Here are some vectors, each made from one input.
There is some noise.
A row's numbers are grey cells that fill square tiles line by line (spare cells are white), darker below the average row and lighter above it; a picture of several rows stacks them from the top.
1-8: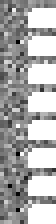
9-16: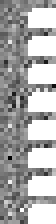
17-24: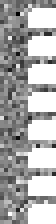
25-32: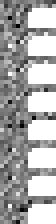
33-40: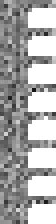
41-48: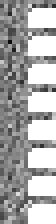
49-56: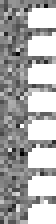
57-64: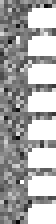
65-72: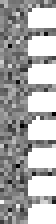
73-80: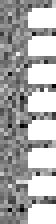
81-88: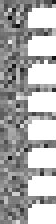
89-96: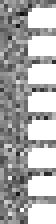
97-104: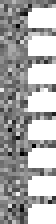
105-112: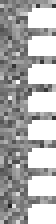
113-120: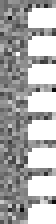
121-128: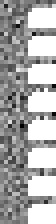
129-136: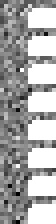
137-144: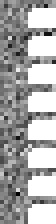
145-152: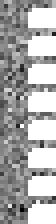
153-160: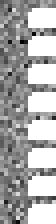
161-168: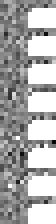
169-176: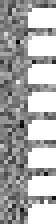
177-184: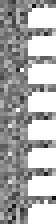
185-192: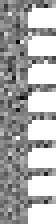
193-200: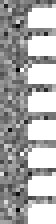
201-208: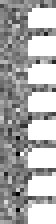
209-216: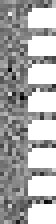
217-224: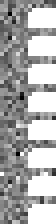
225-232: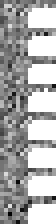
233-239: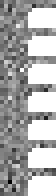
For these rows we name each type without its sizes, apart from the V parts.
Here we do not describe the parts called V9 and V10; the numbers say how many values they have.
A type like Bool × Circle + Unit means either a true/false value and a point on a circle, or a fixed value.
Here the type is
(Bool × Bool × Bool + Line) × (Line + V10) + V9.
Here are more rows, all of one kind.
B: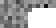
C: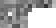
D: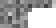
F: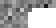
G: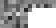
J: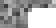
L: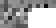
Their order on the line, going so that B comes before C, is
B, D, J, C, F, L, G.
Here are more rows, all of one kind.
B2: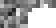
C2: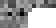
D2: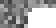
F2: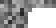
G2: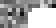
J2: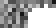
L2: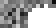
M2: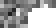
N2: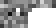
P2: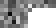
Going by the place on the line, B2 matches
D2, J2, M2 and P2.
